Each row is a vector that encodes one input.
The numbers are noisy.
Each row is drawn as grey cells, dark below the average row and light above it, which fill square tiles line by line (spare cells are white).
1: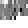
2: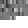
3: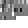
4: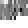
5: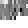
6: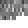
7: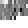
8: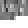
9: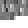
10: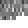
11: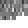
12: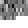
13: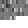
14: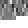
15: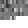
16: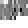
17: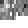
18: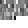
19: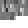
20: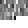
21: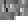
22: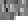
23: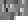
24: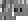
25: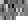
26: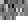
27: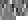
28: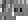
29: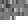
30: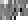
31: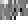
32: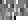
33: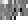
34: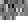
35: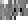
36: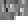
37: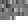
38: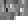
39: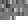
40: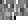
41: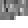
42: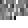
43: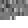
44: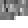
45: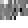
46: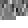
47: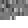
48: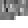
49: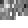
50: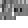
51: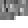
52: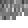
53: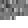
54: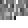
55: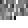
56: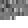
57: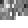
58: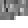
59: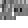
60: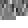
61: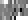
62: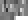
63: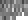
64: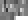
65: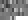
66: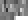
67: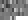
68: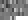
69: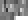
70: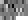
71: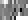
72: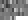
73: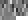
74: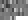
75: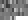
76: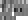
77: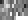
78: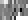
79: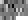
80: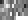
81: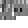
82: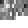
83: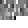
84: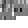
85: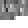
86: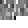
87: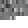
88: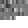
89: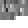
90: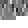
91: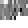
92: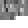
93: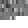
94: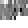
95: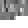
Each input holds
one of 9 labels.
